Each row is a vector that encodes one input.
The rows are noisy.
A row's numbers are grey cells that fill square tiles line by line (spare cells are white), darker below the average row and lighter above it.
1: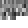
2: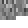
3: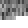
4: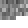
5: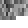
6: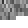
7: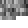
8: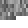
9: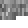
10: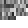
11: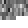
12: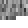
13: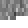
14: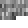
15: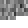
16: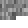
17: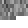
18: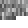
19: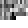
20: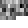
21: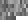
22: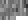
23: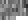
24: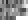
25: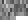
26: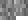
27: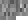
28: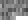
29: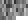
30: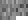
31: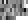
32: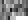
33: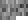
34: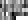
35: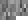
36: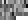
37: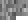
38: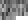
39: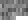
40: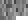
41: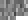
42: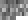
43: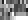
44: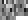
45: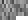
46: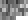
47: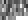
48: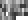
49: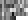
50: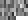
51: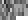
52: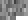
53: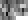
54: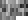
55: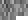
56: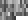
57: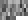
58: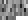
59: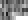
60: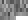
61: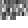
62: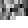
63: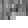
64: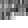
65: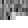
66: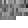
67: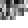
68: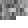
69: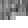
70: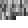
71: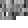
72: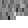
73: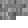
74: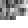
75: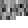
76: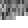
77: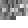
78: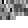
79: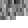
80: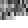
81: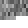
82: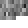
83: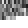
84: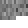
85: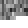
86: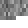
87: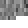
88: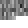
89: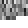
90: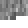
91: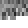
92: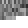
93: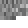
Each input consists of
three true/false values.
